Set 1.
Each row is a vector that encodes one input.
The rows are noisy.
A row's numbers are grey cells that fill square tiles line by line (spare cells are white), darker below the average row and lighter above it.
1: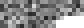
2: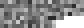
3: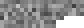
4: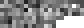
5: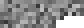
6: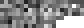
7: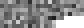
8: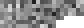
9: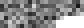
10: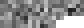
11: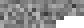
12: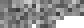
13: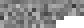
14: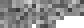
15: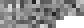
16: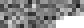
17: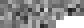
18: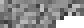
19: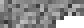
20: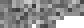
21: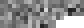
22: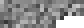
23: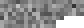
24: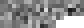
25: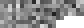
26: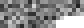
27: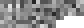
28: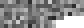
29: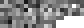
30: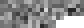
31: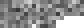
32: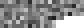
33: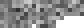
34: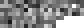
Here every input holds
a node of an 8-node tree.
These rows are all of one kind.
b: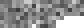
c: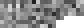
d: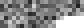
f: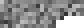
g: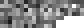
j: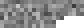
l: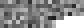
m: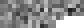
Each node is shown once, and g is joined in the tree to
f.
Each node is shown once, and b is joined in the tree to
j and m.
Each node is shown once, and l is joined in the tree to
d and j.
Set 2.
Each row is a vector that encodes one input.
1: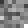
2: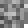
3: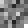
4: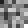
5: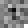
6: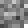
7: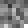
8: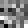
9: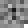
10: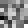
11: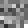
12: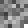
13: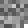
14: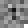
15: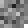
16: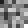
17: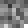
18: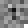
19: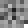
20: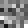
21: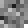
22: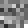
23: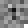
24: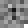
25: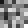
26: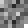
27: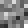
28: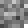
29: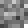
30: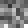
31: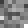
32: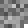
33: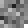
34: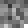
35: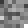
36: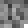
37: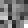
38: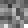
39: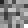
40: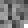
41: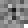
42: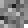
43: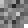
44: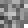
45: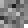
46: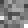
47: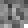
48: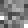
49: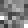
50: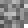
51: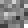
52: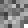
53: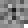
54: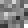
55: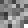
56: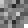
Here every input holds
a point on a 6-point circle.
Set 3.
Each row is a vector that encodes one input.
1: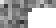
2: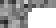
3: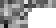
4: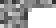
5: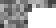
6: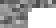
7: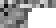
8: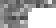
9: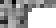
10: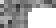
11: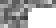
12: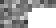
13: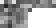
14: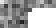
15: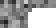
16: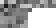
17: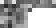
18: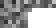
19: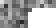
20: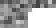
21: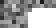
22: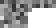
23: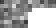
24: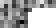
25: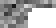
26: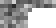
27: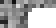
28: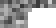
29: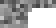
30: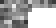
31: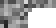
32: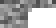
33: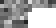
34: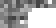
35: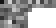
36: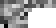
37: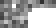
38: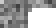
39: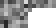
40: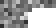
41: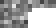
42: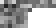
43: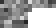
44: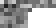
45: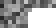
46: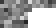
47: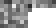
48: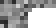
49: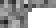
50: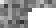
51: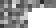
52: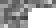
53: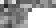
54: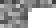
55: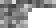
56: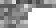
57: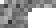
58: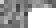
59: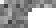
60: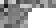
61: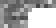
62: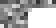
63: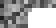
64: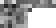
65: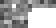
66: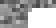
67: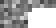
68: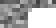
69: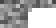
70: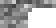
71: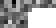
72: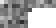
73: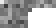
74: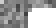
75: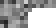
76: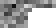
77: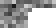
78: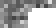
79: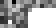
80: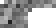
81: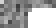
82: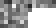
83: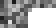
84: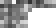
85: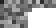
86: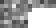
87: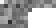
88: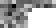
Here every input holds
a point on an 11-point circle.
